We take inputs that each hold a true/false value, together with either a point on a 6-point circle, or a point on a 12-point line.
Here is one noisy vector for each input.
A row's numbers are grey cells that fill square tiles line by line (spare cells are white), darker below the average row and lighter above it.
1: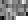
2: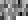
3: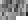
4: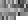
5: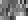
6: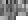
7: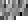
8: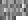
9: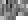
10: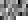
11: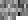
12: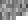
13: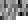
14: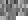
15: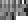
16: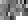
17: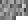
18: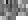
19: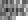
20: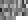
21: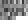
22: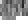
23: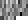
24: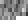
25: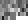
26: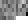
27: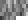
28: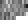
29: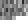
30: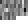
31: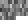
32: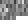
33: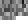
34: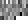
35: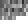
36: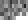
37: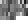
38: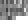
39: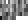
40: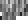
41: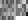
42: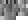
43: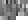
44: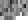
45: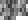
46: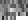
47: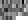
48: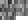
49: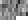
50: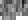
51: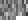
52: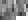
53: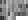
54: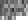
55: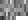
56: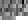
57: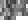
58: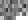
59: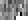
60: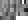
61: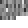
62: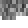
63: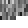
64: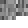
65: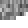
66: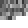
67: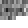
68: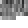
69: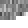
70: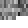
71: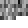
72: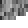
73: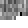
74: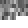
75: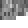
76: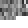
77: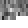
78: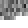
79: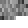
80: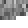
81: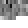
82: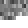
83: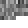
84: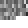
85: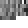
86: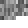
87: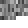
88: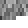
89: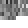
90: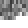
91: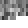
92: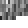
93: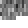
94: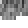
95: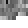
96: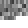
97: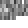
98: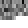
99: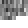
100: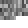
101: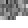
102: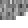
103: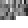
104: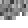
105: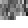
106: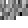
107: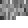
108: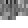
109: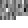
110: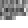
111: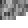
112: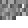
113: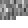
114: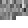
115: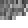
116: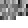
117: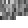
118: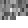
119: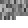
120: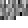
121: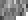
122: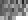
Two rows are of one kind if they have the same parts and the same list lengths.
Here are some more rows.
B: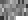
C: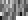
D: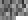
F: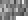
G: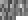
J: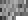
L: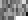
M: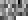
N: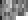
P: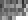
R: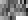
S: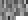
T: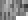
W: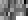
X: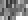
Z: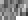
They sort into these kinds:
B, D, F, J, L, N, P, S, T, X
C, G, M, R, W, Z

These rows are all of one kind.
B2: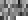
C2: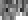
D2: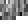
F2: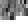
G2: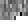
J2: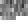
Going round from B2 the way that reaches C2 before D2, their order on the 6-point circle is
B2, J2, C2, F2, D2, G2.
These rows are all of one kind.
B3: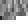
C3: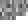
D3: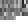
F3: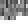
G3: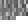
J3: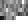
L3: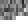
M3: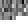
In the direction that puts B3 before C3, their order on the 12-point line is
J3, G3, D3, L3, M3, B3, C3, F3.
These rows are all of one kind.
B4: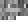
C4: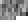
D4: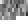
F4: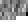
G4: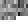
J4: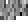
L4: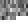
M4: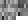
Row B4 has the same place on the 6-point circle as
G4 and M4.
